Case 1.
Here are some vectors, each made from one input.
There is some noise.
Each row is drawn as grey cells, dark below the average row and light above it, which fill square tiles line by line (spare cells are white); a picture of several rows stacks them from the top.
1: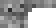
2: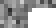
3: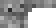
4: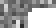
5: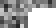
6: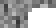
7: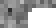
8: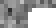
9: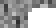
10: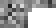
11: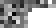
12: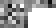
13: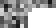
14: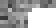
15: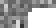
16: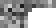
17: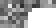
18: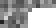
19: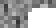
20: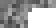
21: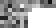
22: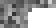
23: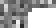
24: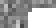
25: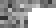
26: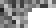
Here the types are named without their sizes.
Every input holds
a point on a circle.
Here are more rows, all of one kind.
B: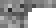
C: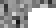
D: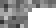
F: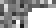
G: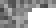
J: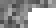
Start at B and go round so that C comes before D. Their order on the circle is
B, C, D, J, G, F.
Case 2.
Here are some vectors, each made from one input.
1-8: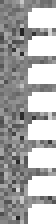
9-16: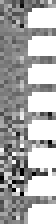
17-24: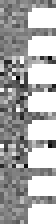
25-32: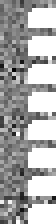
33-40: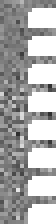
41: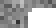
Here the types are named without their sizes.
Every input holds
either a point on a circle, or a fixed value.
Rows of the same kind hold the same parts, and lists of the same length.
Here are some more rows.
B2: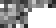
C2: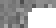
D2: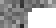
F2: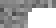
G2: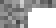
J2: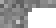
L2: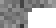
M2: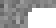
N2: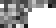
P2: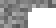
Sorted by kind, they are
B2, N2
C2, D2, F2, G2, J2, L2, M2, P2

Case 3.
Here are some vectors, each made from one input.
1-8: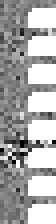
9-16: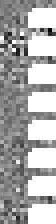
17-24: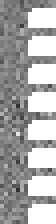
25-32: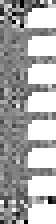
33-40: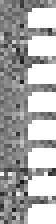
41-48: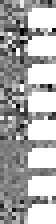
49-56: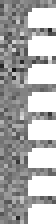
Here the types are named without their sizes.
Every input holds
either a point on a circle, or a fixed value.
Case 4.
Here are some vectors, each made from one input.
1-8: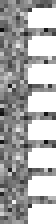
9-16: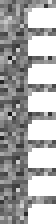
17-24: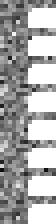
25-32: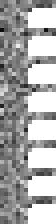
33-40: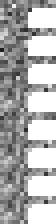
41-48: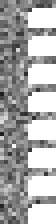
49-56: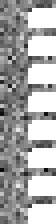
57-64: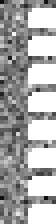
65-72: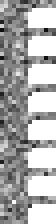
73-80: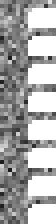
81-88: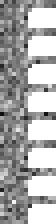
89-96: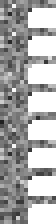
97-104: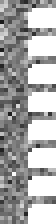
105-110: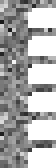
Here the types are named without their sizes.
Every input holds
a label.
